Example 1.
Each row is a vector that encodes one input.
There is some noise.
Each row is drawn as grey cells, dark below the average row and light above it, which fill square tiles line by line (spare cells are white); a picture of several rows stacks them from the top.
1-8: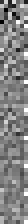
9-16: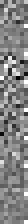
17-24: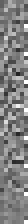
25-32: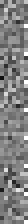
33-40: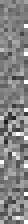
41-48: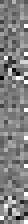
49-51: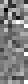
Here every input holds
a point on a 7-point line.
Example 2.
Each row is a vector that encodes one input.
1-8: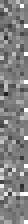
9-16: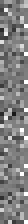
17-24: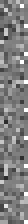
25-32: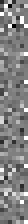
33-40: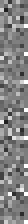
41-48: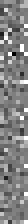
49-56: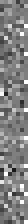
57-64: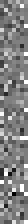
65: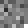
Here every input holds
a point on a 7-point line.
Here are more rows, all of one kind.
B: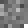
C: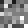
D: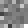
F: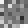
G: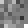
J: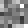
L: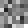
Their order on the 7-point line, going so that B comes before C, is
J, D, F, G, B, C, L.
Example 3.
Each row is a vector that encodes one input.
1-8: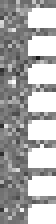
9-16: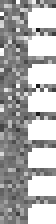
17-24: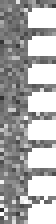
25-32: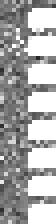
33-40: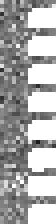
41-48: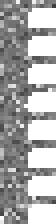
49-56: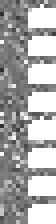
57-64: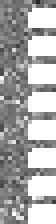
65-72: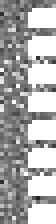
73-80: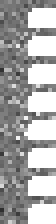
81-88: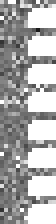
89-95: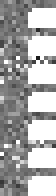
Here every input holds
either a fixed value, or three true/false values.
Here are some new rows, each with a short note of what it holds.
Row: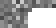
a fixed value
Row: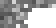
three true/false values
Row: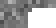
three true/false values
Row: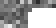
a fixed value
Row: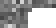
a fixed value
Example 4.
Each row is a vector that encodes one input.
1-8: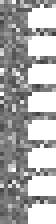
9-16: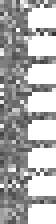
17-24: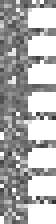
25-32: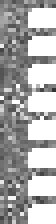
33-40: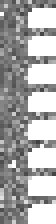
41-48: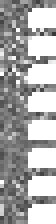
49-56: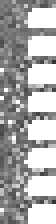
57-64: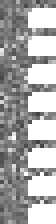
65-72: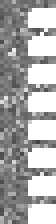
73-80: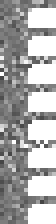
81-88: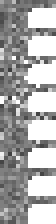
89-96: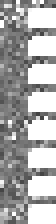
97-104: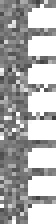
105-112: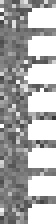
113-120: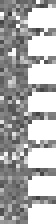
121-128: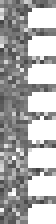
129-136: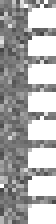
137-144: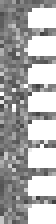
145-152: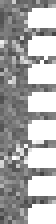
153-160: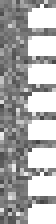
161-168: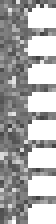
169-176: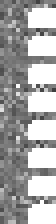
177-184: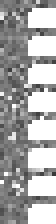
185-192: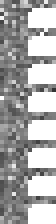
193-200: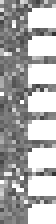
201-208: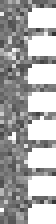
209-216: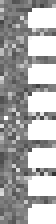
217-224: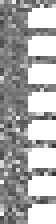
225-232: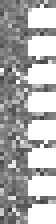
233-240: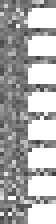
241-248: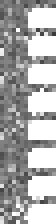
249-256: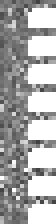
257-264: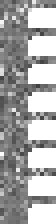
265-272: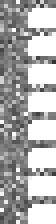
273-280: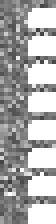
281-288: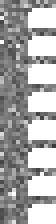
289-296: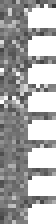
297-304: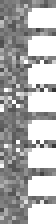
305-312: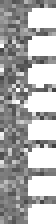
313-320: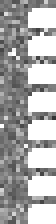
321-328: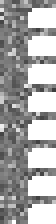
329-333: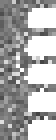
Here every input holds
either a fixed value, or three true/false values.
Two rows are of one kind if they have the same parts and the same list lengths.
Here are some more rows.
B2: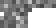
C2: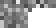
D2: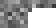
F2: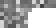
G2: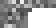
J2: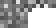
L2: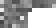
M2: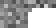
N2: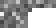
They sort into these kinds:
B2, C2, D2, F2, J2, L2, M2, N2
G2

